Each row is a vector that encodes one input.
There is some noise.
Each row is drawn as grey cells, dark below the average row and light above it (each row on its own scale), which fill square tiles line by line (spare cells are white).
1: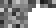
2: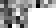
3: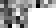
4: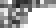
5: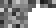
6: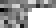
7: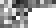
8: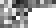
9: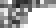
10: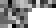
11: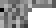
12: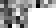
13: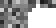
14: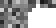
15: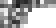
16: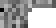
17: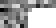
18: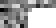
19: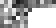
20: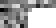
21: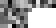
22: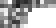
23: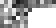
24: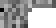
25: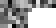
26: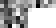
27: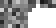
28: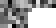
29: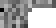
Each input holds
a node of a 7-node tree.
